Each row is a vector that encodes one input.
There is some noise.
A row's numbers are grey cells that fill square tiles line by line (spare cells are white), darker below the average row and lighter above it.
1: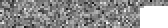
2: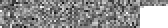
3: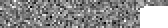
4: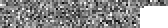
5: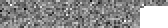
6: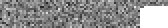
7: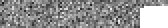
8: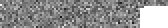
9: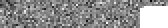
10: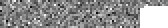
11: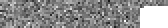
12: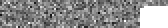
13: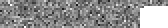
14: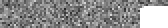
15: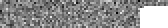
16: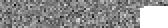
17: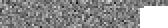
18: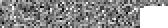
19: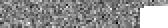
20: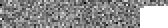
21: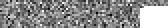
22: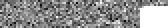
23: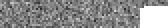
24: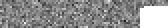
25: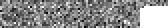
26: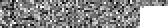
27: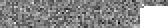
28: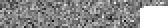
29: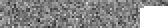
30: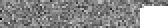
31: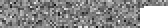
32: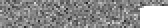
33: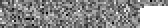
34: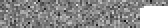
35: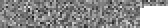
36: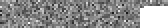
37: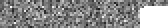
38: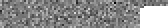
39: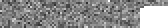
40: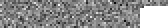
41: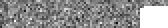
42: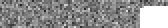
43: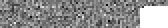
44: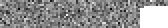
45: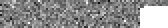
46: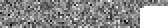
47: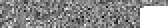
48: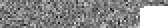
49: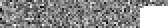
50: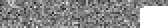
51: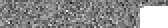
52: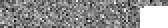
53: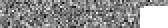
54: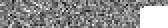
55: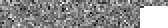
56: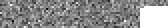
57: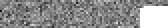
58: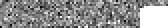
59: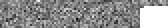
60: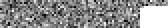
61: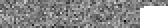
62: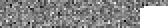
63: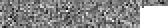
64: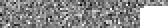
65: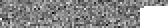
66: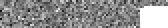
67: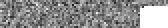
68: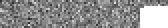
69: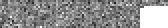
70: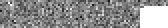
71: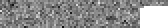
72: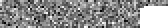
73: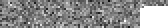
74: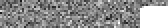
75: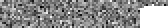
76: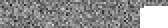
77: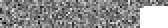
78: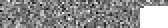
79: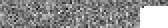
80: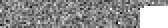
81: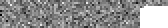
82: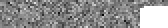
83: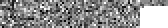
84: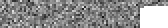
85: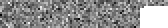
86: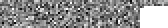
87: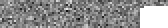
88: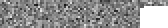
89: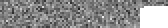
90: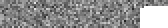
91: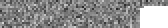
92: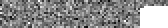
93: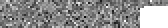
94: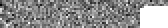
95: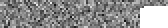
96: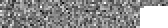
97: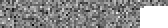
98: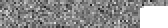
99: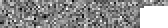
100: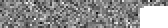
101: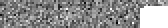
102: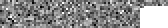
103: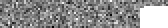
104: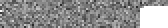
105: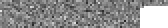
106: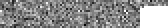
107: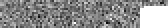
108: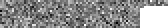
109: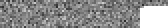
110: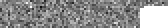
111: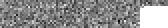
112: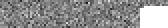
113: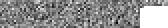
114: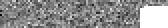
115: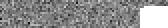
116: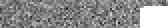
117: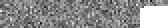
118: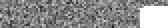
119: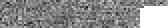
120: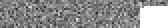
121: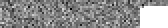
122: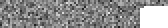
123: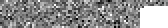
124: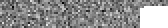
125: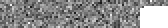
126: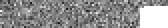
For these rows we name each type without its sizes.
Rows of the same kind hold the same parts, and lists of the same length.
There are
2 kinds of row.
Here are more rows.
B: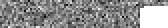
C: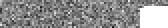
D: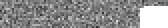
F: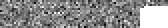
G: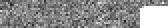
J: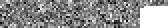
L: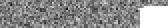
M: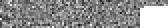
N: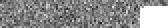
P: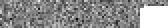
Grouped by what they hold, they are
B, F, J, M, P
C, D, G, L, N

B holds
a point on a line and a true/false value.
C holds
a node of a tree and a true/false value.
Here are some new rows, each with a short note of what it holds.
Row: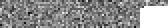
a point on a line and a true/false value
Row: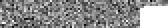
a node of a tree and a true/false value
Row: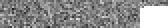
a node of a tree and a true/false value
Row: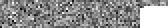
a point on a line and a true/false value
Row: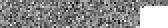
a node of a tree and a true/false value
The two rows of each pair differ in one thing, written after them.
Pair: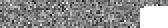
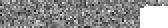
the place on the line
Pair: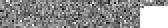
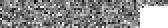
the place on the line
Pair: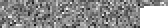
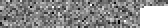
the true/false value
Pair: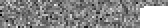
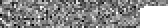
the true/false value
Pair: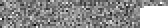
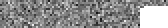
the true/false value
